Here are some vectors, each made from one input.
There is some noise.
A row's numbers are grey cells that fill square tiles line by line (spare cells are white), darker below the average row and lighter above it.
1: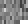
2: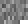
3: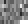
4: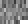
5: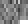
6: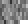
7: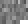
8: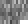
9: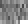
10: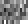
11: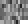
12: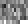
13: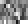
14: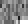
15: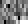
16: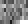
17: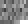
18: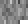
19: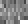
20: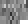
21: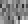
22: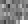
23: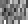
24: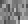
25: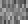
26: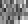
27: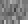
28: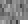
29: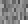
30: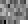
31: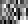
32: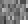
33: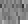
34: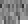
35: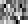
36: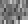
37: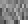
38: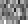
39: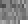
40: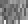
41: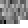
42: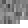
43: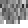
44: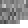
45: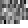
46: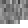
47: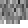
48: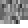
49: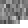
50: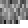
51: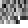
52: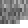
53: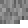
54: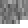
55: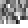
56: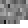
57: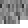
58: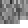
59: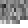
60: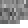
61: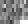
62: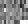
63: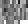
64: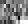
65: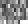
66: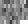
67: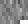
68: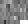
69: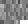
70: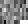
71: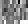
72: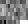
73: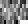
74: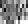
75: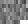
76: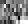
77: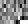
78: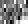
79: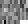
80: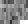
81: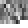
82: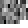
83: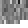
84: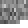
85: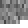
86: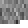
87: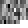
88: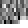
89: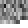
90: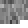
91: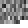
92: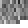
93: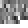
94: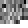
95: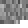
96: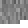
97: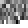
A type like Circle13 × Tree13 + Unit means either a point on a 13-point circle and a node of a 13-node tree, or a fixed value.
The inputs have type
(Bool × Bool × Bool + Line7) × Line6.
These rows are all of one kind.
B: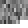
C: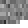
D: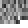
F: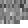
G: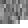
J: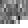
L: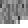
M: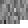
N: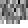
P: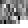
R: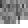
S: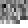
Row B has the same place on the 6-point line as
D and G.
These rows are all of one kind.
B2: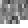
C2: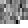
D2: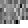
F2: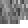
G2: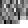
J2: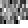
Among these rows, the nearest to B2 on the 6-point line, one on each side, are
D2 and J2.
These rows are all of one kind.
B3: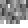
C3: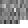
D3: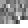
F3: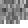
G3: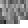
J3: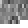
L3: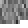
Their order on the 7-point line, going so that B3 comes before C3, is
J3, B3, C3, F3, D3, G3, L3.
